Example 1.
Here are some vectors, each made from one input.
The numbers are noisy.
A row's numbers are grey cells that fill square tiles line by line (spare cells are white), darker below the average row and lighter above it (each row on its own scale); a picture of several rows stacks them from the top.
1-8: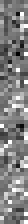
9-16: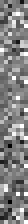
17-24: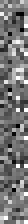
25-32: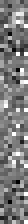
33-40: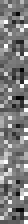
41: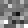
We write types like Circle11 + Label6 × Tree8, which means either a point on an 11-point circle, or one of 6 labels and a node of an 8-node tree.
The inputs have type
Bool × Bool × Bool.
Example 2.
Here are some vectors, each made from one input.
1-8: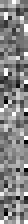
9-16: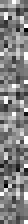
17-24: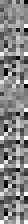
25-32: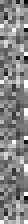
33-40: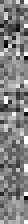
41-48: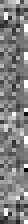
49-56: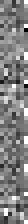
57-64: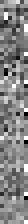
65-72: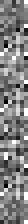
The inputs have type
Line11.
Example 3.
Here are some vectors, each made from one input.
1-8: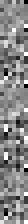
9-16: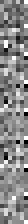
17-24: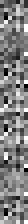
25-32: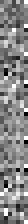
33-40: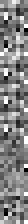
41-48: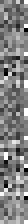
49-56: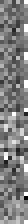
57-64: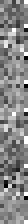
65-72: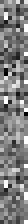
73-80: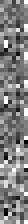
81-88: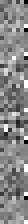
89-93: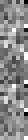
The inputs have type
Line11.
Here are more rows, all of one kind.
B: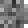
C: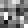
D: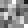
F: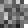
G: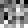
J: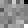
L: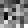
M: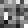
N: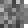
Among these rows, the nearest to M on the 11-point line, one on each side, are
C and F.
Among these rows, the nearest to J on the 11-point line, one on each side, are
D and G.
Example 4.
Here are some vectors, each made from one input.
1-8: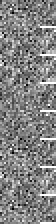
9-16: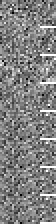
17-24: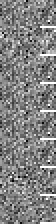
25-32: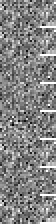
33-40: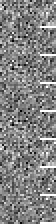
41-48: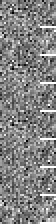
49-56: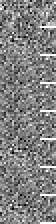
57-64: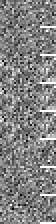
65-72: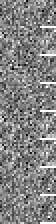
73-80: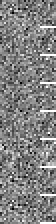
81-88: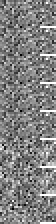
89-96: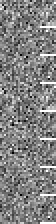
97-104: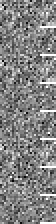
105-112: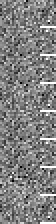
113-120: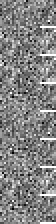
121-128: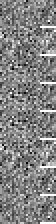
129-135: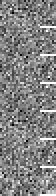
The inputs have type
Label4.
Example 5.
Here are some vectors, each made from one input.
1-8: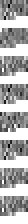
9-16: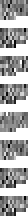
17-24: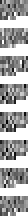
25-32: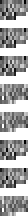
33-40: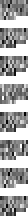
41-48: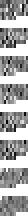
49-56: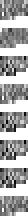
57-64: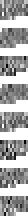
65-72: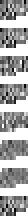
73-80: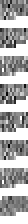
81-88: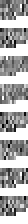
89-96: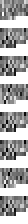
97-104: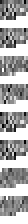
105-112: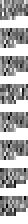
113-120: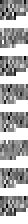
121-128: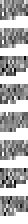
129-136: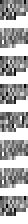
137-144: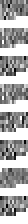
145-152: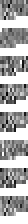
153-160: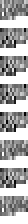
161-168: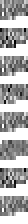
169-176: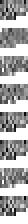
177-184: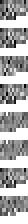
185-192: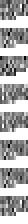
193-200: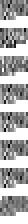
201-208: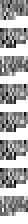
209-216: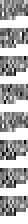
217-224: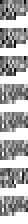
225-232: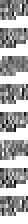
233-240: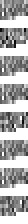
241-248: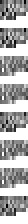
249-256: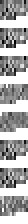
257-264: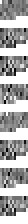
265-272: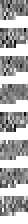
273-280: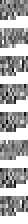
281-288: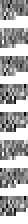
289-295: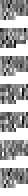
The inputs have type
Label7.
